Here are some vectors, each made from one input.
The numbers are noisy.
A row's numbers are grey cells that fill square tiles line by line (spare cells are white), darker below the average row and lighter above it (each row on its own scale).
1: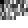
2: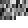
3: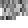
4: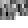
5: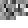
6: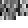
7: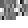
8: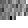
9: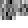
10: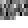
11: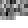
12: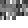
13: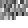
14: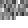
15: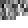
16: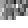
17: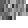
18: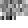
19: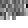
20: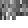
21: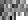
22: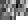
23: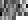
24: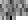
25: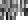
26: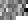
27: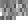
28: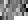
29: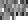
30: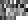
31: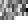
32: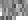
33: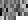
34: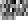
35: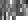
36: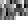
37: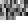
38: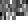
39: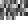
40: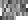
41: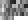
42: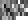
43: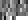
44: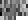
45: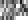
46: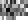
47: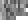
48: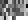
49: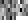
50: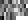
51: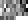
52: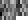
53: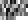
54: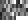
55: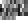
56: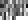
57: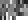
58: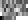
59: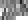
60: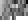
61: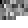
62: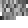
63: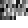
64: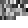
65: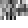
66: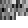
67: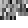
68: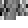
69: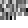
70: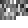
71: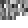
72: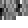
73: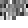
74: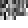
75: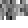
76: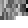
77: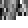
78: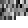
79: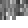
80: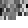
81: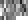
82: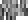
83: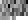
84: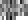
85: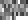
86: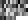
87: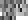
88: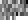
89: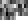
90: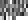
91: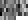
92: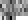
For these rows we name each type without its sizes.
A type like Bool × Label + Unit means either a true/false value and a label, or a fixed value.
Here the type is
Bool × Bool × Bool × (Circle + Unit).
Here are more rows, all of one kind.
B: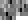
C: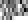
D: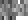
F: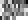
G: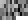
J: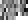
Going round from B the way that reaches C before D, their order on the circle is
B, C, J, D, F, G.
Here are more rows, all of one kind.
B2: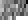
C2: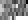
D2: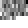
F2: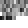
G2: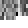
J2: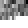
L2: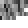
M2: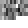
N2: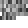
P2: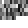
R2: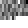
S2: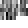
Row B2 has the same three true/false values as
C2, D2, J2 and R2.
